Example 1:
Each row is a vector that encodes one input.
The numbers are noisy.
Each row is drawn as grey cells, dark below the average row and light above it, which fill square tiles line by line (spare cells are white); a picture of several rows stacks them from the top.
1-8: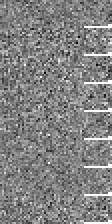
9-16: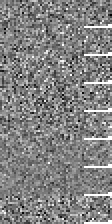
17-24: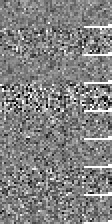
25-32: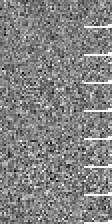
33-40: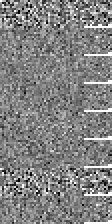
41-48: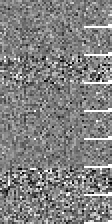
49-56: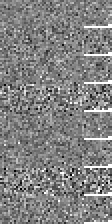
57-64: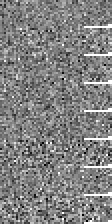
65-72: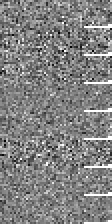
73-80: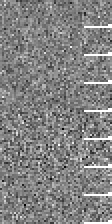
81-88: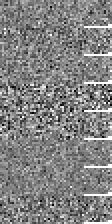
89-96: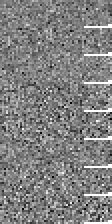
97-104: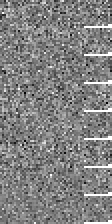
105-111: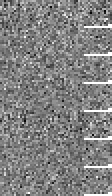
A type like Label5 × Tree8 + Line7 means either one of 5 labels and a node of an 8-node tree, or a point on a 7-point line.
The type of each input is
Bool × Circle9 + Unit.
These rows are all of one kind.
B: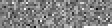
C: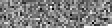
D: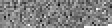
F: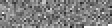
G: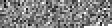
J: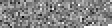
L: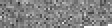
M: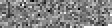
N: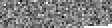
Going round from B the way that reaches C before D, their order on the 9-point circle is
B, C, F, D, L, M, G, N, J.
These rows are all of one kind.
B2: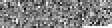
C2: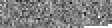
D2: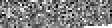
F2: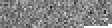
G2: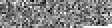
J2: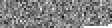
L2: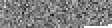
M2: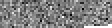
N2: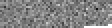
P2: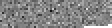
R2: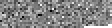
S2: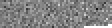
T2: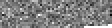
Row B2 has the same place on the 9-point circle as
D2, J2, P2 and R2.
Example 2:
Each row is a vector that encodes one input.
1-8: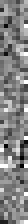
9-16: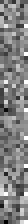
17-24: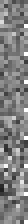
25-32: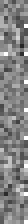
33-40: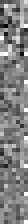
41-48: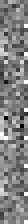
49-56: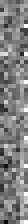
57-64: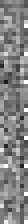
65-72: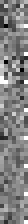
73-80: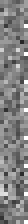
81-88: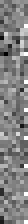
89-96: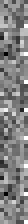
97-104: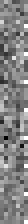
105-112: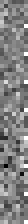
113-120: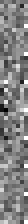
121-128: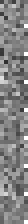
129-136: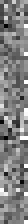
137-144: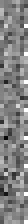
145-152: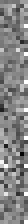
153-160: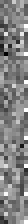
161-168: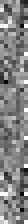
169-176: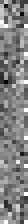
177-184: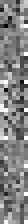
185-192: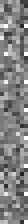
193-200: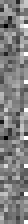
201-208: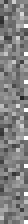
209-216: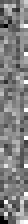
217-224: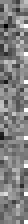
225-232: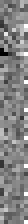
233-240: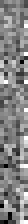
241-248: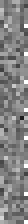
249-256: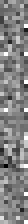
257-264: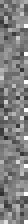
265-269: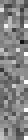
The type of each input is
Label11 + Line12.
